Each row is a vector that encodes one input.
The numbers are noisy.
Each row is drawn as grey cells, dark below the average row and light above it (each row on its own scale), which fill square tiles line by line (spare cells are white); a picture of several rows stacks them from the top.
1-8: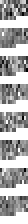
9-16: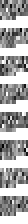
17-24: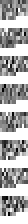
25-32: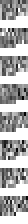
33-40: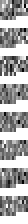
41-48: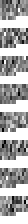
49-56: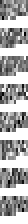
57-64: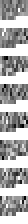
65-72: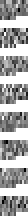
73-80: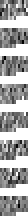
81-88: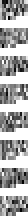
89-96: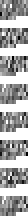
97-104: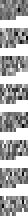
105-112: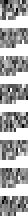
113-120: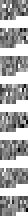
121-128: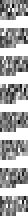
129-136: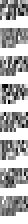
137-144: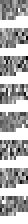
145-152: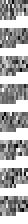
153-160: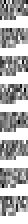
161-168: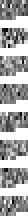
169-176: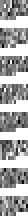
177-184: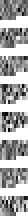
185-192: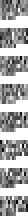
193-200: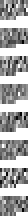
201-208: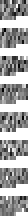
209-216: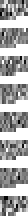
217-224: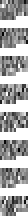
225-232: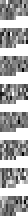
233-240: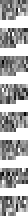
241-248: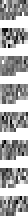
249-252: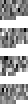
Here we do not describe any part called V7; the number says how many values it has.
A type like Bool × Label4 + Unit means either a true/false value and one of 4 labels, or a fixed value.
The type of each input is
List3(Bool × V7).
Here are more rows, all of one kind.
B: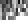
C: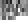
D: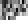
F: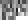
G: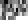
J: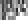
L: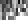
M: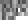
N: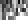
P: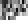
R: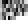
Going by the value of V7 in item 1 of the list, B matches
C, L and N.
